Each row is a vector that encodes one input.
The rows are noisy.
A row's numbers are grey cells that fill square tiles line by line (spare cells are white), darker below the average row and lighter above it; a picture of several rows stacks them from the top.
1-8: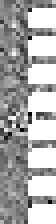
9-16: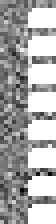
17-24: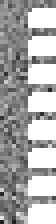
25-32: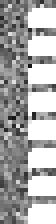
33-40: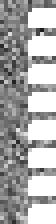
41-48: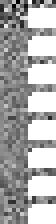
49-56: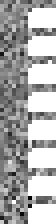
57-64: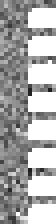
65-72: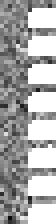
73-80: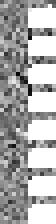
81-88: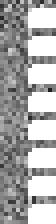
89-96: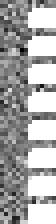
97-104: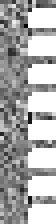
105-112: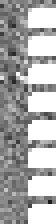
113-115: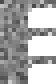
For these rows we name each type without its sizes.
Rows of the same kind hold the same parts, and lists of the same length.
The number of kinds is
4.
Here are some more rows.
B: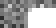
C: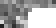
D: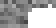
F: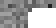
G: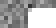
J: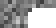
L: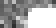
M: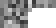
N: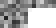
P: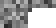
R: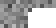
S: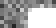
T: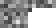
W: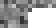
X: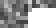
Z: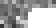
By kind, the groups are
B, C, J, L, S, T, Z
D, G, N, W
F, M, R
P, X

